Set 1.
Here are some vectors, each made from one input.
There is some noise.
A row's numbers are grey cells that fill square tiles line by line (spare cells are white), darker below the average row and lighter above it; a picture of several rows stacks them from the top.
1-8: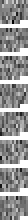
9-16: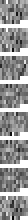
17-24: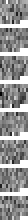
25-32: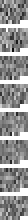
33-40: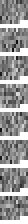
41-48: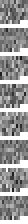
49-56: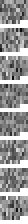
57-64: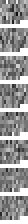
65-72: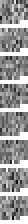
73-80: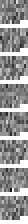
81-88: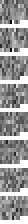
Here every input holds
either a point on a 7-point line, or a point on a 10-point line.
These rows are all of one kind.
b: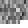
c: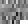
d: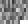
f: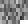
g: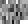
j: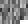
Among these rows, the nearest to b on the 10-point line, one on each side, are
d and f.
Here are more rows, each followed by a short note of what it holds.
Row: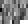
a point on a 10-point line
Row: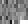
a point on a 7-point line
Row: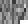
a point on a 10-point line
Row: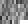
a point on a 7-point line
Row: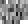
a point on a 10-point line
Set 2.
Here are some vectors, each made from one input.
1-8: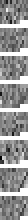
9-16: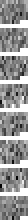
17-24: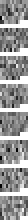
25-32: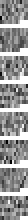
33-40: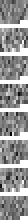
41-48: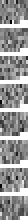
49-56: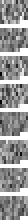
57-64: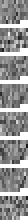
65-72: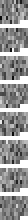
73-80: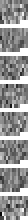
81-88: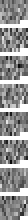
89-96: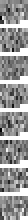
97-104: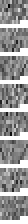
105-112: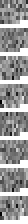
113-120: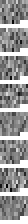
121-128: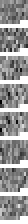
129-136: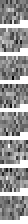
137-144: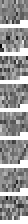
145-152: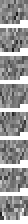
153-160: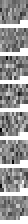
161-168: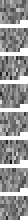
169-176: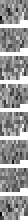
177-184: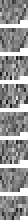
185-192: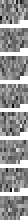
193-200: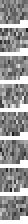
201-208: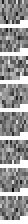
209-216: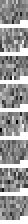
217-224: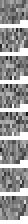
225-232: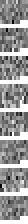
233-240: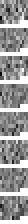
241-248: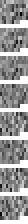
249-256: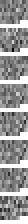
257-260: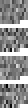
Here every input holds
either a point on a 17-point line, or a point on a 19-point line.
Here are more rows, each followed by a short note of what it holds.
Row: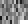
a point on a 17-point line
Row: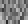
a point on a 19-point line
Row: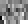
a point on a 17-point line
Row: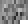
a point on a 19-point line
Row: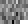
a point on a 19-point line
